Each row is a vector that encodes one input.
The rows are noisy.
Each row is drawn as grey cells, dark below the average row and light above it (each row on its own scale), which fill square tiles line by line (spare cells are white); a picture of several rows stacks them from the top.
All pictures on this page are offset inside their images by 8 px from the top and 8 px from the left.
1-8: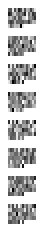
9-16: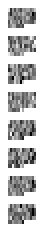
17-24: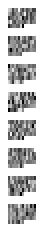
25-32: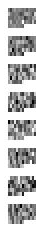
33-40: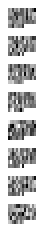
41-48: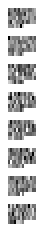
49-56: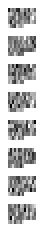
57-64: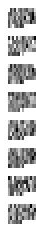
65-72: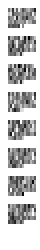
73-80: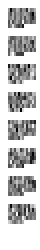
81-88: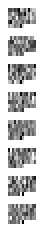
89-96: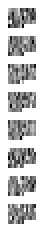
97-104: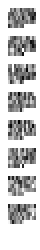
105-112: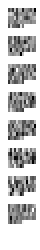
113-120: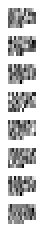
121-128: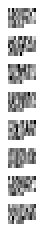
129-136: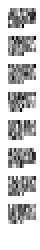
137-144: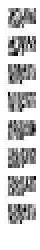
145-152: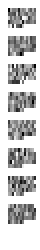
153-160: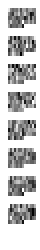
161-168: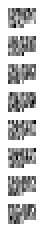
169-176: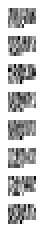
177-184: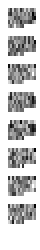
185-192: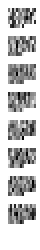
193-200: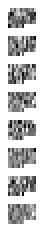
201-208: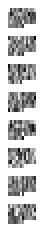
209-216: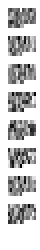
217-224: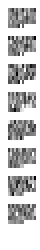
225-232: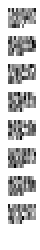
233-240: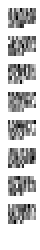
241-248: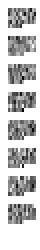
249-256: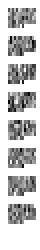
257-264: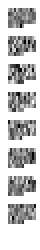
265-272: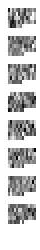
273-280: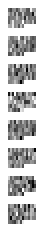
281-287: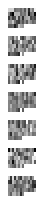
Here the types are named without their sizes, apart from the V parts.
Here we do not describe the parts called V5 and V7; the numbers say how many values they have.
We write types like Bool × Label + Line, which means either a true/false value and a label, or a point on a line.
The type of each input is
((Circle + Unit) × Label + V5) × V7.
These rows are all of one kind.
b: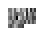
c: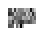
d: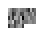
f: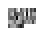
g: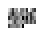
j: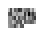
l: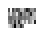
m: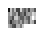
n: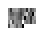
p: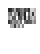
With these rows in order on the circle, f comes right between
d and l.
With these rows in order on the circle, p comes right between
j and m.
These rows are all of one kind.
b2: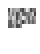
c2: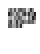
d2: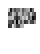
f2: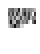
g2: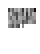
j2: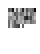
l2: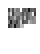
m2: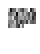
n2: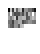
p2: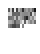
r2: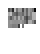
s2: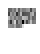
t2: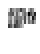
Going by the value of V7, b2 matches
c2, g2, n2 and s2.
